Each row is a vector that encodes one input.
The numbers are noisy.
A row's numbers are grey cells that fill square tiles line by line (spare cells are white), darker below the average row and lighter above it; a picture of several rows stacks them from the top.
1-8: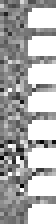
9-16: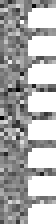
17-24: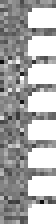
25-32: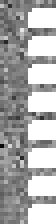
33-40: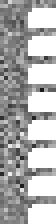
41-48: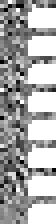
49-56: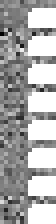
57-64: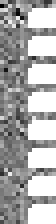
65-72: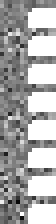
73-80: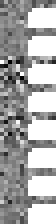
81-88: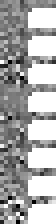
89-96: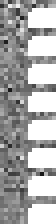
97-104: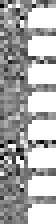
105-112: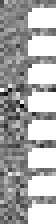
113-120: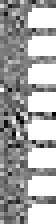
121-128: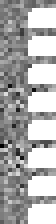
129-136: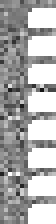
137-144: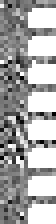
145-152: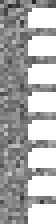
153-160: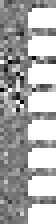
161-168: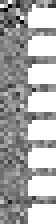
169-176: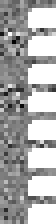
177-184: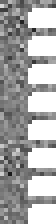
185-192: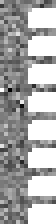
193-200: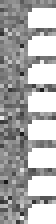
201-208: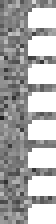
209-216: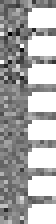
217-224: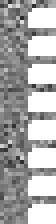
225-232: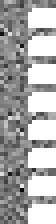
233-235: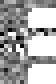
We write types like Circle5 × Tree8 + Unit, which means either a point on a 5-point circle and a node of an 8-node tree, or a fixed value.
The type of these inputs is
Bool × Circle8 × (Circle11 + Tree11) + Unit.
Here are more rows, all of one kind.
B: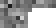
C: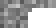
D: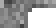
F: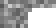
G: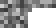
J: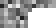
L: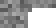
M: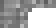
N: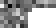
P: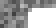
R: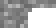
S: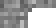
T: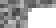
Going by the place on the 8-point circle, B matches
G, J, L and T.
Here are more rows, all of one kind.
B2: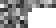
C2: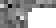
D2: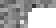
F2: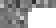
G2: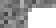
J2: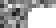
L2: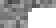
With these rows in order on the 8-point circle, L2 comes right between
D2 and F2.
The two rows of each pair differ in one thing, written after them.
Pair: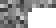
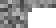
the place on the 8-point circle
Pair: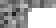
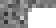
the place on the 8-point circle
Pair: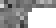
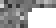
the place on the 8-point circle
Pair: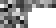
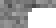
the true/false value
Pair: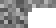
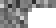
the true/false value
